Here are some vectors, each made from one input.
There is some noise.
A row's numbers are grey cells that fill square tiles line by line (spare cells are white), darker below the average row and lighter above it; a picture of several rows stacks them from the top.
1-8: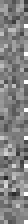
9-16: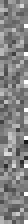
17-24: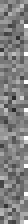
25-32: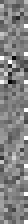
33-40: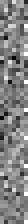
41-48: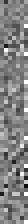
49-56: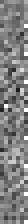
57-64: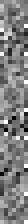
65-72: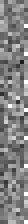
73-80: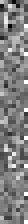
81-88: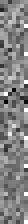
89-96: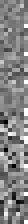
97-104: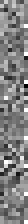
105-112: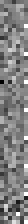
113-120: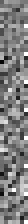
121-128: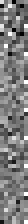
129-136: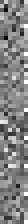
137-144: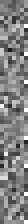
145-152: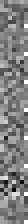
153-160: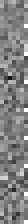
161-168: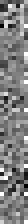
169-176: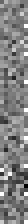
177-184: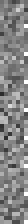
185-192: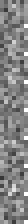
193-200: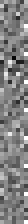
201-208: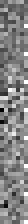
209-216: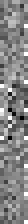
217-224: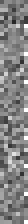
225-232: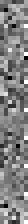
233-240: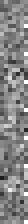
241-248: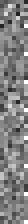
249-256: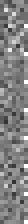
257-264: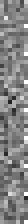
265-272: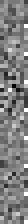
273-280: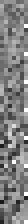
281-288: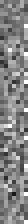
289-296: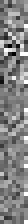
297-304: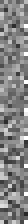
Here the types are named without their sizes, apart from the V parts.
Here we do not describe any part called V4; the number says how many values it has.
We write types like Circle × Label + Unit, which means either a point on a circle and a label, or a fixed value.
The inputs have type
(List(V4) + Tree) × Tree × (Tree + Unit).
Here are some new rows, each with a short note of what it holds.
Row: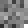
a node of each of two trees, together with a list of three items
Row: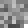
a node of a tree, together with a list of two items
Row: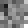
a node of each of two trees, together with a list of two items
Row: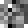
a node of each of two trees
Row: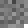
a node of each of two trees, together with a list of three items
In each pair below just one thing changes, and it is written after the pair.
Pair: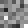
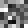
the node of one of the two trees
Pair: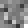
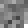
the node of one of the two trees
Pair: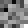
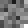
the node of one of the two trees
